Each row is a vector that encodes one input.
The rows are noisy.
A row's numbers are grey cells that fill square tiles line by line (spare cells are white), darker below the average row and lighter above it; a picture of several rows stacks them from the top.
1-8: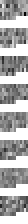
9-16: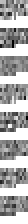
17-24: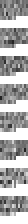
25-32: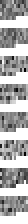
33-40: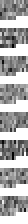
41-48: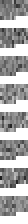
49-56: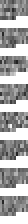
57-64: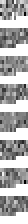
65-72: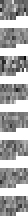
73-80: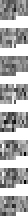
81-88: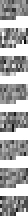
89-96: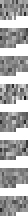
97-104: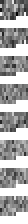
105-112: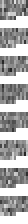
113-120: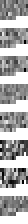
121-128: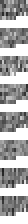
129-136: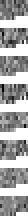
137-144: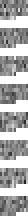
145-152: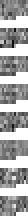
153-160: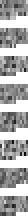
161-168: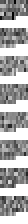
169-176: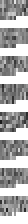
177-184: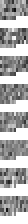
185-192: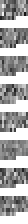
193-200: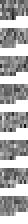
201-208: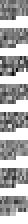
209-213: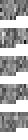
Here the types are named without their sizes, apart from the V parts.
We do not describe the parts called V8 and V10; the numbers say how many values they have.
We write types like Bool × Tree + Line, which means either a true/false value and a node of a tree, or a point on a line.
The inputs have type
Bool × Line + V8 × V10.
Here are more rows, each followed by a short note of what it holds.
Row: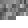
a point on a line and a true/false value
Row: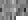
a point on a line and a true/false value
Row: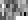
a value of V8 and a value of V10
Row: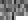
a value of V8 and a value of V10
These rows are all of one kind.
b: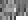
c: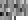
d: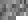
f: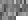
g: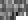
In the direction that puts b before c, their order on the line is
g, b, c, f, d.
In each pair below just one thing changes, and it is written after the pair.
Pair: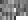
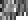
the place on the line
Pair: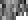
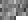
the true/false value
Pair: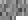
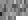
the place on the line
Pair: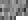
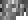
the place on the line
